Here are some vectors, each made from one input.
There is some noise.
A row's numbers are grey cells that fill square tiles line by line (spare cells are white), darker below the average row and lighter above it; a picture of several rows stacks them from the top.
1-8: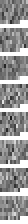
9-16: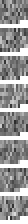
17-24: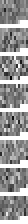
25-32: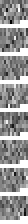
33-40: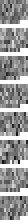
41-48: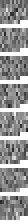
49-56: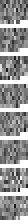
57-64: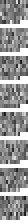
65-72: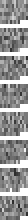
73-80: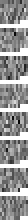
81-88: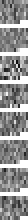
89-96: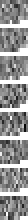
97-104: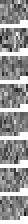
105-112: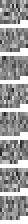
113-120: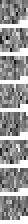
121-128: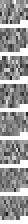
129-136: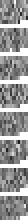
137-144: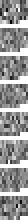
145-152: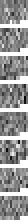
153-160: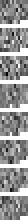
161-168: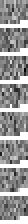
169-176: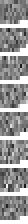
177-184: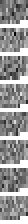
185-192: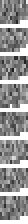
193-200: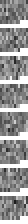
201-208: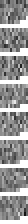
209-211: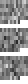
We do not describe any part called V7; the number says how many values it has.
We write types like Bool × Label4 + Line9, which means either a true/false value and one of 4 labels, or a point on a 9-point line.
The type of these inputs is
Label6 × (Line11 + V7) + Line6.
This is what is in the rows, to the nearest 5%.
About 80% of them hold one of 6 labels, together with either a point on an 11-point line, or a value of V7. The rest hold a point on a 6-point line.
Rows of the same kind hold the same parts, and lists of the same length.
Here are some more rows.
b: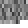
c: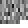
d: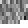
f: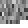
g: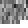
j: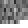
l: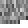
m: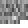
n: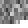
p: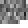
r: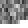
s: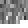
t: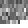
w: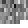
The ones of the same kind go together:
b, d, j, n, p, r, s, t
c, f, l, m
g, w

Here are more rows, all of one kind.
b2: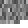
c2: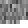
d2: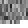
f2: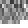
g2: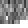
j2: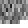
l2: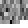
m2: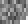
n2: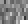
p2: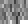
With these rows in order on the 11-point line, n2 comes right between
c2 and g2.
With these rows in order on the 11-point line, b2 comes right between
d2 and f2.
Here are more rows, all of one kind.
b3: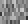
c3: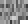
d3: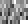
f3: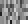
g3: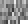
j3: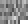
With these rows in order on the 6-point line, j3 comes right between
c3 and g3.
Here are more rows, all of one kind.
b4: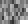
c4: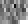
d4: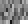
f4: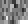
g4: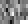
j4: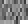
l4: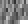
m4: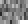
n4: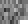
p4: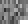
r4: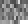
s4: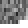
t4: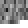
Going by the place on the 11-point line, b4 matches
d4, g4, n4 and p4.
